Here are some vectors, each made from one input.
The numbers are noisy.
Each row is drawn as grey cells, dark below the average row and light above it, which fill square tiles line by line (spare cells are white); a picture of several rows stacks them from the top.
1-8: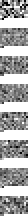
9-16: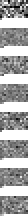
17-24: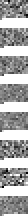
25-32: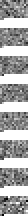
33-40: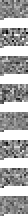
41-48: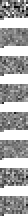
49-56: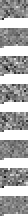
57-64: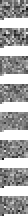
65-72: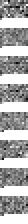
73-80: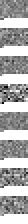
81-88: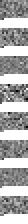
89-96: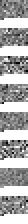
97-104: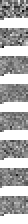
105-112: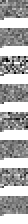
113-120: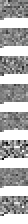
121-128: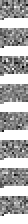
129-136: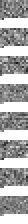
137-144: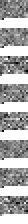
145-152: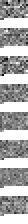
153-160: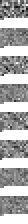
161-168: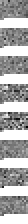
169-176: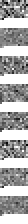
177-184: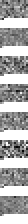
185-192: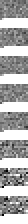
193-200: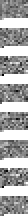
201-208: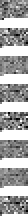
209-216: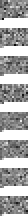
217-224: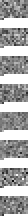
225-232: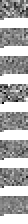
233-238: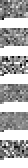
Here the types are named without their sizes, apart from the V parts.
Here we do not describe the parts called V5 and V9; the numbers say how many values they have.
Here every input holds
either four true/false values, a value of V5 and a value of V9, or a list of points on a line.
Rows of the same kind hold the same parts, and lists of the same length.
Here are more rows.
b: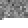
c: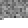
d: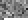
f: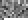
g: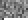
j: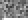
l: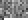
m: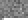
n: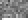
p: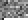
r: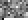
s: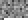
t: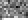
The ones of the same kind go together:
b, c, j, m, n, s, t
d, g
f, p
l, r

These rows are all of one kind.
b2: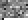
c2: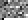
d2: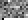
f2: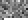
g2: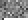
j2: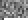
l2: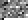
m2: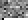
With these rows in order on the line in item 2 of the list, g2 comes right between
b2 and l2.
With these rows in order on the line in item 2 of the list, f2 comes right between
c2 and d2.
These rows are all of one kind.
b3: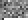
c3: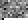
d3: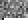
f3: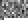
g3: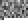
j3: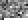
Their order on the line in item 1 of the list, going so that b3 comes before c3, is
d3, b3, f3, c3, g3, j3.
